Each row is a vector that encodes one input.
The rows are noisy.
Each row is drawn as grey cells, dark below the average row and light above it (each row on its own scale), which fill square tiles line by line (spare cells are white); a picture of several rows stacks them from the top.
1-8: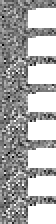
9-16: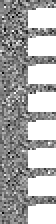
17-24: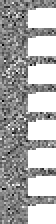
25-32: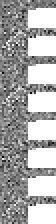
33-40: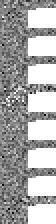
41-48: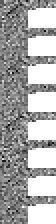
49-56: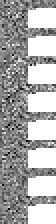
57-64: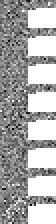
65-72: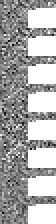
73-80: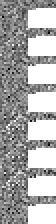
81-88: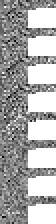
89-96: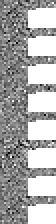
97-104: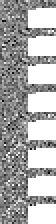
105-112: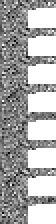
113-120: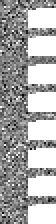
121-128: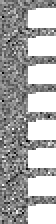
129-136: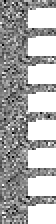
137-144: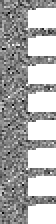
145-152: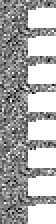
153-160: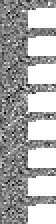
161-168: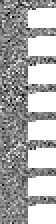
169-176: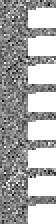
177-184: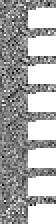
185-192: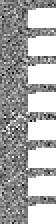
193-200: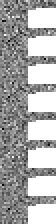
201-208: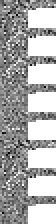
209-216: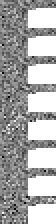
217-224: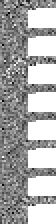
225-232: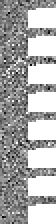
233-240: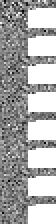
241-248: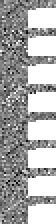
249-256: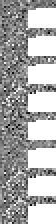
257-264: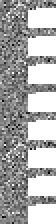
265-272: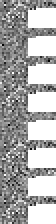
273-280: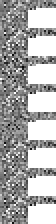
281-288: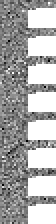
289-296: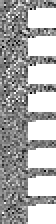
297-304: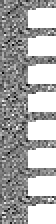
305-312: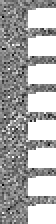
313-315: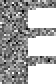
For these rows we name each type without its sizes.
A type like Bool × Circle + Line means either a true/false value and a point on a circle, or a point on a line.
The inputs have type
Label × Label + Line.
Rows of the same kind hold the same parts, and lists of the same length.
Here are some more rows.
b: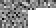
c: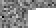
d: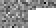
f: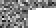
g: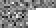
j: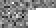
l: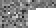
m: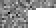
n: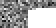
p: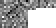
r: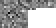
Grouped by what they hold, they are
b, m, p, r
c, d, f, g, j, l, n

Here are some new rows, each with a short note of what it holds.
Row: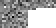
two labels
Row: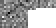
two labels
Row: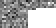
two labels
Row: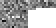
a point on a line
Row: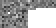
a point on a line
